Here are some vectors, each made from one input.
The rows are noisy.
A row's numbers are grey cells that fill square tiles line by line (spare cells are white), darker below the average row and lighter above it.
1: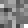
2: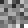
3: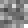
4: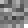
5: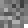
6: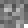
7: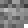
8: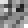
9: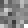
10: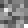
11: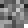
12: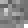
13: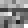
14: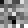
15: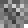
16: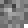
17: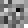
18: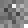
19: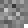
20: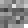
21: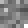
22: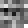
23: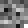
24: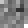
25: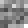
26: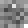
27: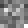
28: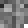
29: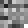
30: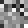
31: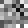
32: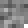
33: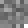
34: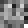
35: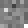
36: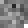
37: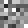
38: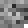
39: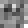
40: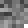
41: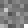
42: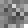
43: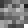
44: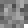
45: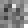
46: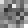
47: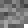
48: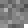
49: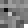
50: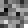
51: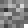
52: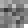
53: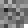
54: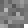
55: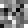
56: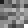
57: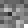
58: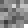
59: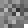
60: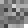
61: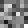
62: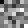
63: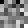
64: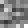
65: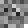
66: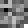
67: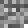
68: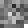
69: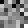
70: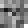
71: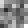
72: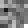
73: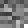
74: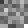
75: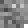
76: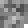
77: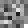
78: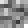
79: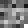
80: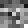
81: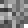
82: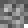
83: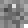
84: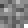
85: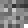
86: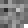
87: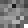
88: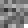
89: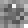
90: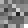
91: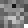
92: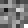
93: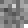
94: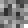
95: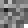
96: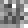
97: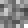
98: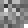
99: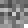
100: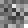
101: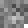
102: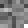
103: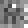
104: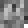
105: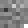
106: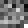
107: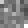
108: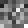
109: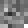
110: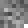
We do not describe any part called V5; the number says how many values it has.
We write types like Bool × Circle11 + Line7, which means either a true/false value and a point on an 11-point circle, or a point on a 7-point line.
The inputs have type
List2(Bool × V5).
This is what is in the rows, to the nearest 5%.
All of them are lists of up to two items, each a true/false value and a value of V5: about 5% are empty, 40% hold one and 55% two.
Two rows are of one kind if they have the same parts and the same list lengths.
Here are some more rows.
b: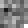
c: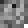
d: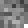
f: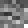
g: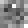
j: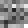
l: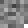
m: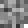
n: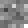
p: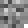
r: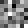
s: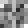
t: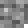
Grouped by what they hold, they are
b, g, j, m, n, s
c, d, f, l, p, t
r

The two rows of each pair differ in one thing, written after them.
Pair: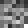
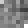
the true/false value in item 1 of the list
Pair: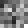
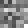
the true/false value in item 2 of the list
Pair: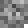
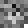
the value of V5 in item 2 of the list
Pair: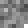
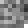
the value of V5 in item 1 of the list
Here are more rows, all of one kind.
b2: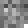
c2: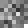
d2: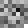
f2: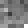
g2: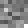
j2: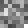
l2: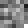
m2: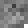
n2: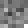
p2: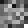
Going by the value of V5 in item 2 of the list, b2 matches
g2, j2, m2 and n2.
